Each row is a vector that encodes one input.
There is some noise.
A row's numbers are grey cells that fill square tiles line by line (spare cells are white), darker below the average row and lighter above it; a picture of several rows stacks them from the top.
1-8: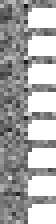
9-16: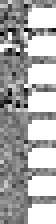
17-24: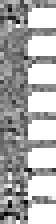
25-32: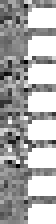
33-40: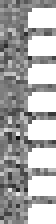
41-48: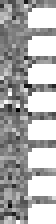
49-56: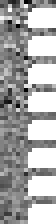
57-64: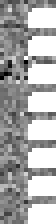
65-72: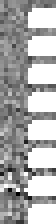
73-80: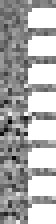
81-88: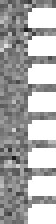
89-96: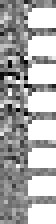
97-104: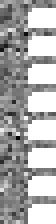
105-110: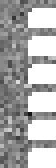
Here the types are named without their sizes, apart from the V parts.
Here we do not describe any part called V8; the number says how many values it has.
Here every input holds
a true/false value, together with either a point on a line, or a value of V8.
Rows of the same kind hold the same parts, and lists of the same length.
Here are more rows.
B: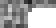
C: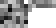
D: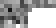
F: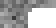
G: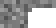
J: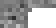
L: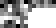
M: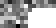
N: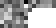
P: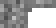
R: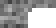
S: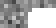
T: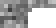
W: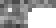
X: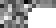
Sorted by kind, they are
B, C, G, L, M, P, R, S, W
D, F, J, N, T, X

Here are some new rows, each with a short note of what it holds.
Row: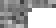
a point on a line and a true/false value
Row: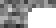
a true/false value and a value of V8
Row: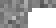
a true/false value and a value of V8
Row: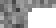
a true/false value and a value of V8
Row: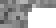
a true/false value and a value of V8
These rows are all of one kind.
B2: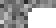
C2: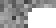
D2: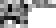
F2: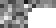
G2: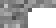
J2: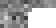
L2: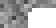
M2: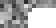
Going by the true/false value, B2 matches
F2 and J2.
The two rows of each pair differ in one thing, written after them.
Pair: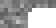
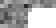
the true/false value
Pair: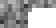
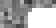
the true/false value
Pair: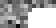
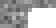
the true/false value
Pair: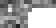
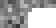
the true/false value
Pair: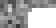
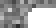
the value of V8
